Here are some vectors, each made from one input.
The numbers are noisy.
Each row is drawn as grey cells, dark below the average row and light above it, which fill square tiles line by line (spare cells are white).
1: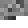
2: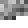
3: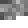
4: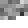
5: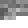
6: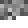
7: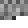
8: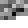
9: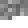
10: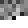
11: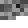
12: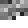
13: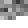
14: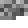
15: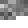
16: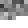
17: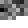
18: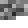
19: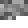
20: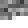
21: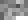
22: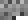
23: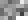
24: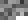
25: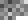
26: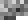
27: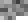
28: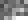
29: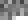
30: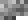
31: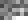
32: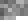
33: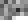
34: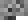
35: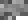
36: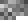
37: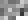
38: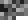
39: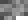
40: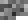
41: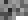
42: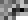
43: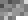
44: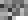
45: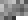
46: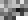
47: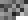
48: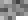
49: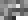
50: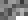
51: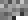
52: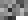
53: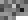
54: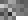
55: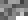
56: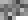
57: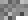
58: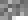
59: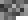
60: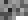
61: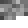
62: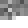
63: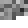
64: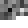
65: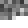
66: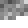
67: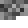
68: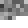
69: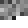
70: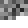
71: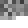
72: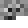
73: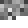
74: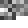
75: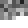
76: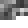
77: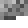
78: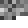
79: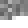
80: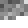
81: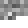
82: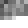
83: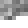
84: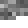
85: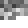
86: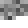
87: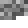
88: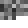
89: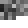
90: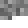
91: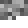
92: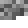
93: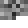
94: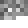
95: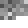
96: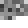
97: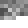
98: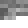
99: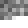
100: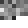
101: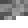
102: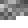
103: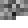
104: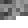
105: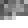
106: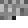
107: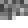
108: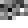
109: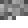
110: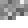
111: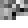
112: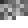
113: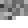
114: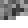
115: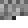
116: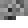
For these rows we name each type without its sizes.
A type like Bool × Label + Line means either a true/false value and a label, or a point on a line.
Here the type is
Bool × Bool × Bool × Bool + Label.
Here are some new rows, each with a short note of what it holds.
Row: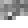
four true/false values
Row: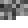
a label
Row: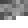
four true/false values
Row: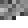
four true/false values
